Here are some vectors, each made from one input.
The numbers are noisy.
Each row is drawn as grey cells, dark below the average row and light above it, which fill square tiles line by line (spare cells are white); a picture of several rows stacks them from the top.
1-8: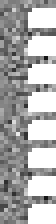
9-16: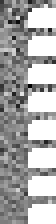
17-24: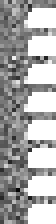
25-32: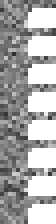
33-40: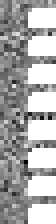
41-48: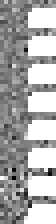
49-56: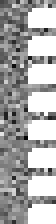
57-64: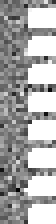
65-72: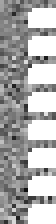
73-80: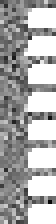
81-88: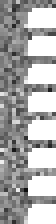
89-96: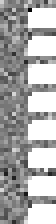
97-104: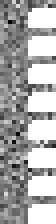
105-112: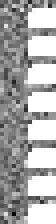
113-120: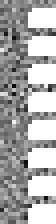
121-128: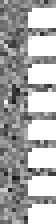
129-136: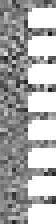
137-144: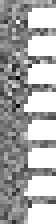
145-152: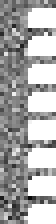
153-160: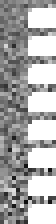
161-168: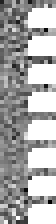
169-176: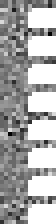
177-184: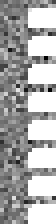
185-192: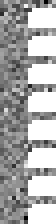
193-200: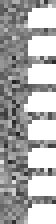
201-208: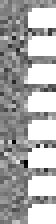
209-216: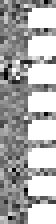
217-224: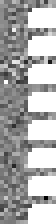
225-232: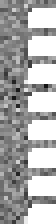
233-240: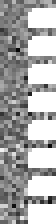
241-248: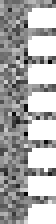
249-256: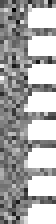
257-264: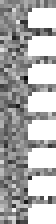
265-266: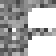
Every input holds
either three true/false values, or a list of up to three points on an 11-point line.
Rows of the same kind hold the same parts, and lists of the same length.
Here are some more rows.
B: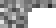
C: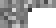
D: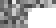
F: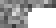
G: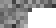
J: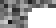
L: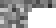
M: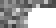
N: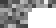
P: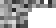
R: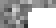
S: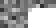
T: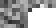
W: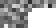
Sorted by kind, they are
B, J, L, N, T, W
C
D, R, S
F, G, M
P

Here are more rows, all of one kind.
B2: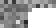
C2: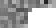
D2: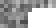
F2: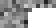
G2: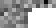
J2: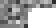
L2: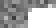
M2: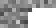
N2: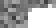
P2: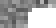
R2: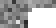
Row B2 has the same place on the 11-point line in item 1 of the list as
D2, L2 and N2.
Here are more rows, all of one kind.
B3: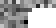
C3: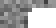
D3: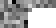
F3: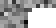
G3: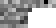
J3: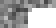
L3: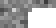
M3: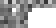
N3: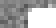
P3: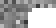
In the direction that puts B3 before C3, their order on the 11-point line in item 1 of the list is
P3, B3, N3, J3, G3, C3, M3, D3, F3, L3.
